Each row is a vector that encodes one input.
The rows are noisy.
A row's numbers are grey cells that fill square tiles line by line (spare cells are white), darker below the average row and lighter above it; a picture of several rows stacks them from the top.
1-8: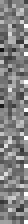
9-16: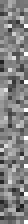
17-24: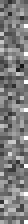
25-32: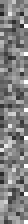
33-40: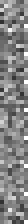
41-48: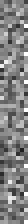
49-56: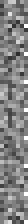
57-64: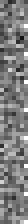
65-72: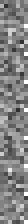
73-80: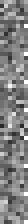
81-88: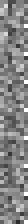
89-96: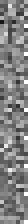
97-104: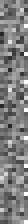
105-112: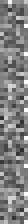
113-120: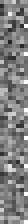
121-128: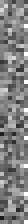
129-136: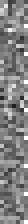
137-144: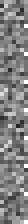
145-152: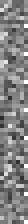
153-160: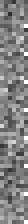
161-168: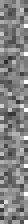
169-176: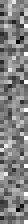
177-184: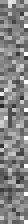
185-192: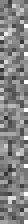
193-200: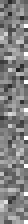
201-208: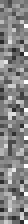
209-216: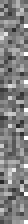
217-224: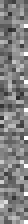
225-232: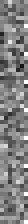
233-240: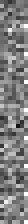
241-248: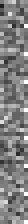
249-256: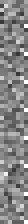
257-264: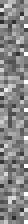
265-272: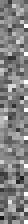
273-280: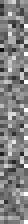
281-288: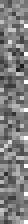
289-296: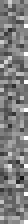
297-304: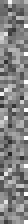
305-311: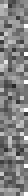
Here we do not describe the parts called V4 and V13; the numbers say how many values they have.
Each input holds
a value of V4, together with either a point on an 11-point line, or a true/false value and a value of V13.
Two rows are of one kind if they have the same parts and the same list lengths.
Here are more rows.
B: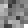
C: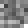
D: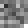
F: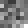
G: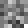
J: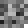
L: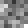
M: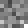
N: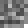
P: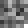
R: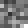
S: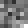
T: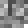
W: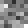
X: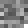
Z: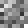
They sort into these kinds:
B, C, D, F, L, M, R, S, T, W, X
G, J, N, P, Z

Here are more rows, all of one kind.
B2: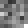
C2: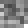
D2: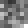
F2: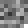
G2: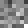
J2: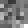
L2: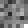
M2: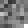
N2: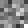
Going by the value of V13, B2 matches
C2 and D2.
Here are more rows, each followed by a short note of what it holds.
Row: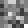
a point on an 11-point line and a value of V4
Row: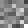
a true/false value, a value of V4 and a value of V13
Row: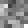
a true/false value, a value of V4 and a value of V13
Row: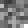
a true/false value, a value of V4 and a value of V13
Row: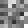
a point on an 11-point line and a value of V4
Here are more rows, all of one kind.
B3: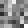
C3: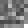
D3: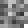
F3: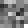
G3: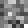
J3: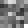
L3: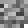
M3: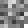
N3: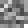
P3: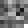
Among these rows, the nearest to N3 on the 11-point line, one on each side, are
C3 and G3.
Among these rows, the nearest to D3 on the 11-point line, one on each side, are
L3 and M3.
